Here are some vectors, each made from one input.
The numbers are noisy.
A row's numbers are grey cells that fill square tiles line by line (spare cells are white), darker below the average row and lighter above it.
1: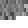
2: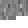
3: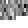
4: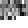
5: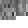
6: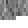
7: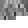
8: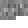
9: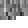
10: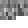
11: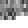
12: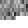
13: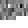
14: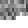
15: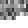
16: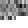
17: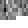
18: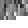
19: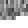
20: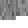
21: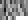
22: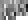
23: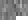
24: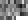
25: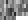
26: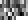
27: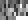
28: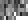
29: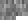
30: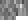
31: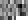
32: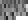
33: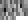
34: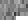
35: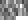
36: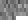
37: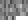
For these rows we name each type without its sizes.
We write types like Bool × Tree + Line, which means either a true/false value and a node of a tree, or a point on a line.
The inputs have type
Bool × Label.
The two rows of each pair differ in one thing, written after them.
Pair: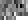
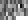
the label
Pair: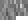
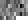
the true/false value
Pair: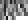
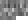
the true/false value
